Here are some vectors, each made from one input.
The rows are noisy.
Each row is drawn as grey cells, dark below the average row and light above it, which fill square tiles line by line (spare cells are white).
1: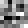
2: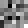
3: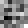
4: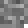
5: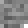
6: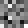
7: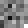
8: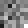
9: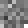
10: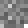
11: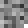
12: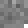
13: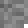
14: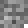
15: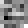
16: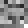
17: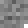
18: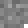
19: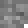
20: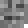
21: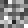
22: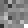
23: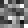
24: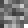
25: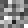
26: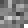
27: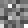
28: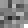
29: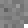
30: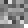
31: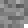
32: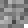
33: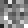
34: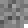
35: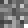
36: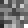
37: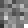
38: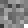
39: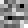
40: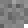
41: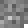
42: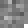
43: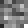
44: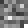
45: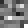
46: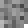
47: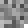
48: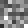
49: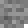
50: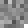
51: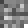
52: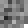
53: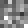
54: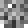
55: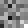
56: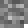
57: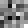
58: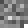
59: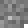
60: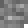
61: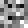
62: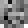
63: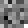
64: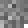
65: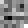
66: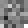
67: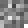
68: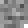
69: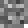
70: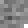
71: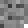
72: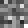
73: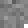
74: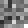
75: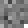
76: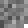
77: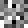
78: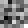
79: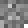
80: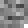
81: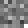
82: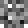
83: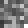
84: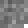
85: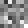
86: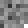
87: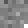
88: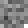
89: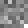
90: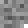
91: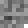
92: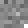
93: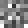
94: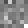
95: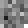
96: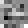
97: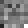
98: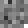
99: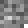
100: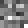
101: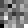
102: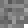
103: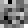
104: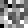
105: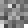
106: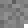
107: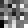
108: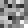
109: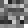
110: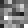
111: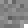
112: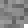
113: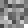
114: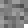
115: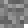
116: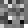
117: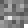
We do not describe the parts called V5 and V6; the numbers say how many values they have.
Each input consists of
three true/false values, together with either a point on a 4-point line, or a value of V5 and a value of V6.
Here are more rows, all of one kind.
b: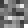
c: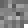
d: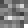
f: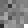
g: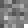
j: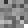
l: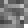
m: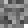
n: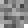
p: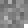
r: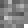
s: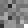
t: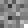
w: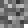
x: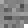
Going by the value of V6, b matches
f, j, n and w.
